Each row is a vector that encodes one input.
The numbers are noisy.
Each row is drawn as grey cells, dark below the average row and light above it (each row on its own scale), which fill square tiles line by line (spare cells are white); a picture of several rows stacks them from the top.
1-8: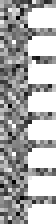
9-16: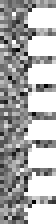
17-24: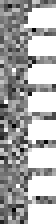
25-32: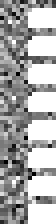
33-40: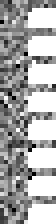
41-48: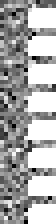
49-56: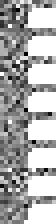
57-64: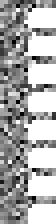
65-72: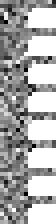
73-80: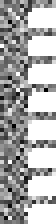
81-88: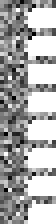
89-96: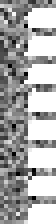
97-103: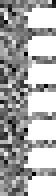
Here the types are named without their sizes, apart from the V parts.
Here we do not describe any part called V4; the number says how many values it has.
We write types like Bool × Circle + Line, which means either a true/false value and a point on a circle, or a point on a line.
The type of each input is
(Bool × Label + Unit) × V4.
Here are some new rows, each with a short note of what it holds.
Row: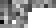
a label, a true/false value and a value of V4
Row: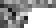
a label, a true/false value and a value of V4
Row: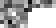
a label, a true/false value and a value of V4
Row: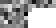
a value of V4
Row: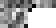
a label, a true/false value and a value of V4
